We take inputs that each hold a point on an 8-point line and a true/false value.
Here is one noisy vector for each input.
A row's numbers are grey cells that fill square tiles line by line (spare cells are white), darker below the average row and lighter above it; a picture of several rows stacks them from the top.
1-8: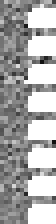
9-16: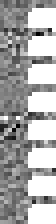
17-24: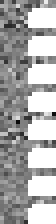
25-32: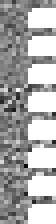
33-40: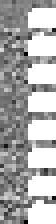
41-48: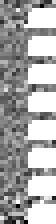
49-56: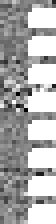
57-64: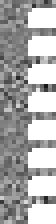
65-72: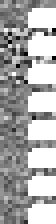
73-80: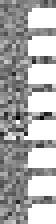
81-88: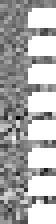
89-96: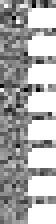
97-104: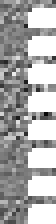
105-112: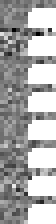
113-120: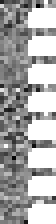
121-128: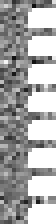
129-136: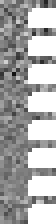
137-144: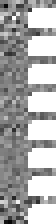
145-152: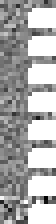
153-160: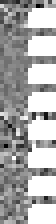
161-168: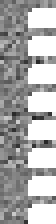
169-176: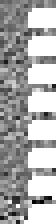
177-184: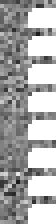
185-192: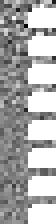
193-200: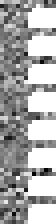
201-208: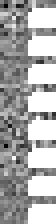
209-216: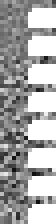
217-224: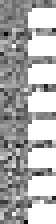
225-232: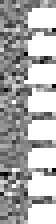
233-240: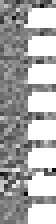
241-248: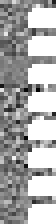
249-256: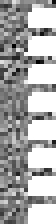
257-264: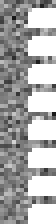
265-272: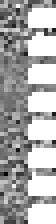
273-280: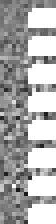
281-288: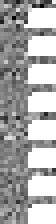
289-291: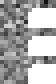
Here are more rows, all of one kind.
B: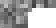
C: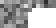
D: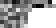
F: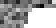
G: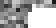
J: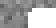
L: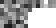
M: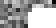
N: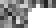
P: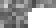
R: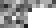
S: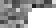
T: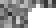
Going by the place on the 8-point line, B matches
M and N.
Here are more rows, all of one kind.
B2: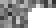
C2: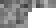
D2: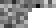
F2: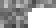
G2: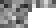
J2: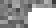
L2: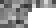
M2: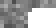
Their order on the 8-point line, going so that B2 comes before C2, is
B2, M2, J2, L2, C2, G2, F2, D2.
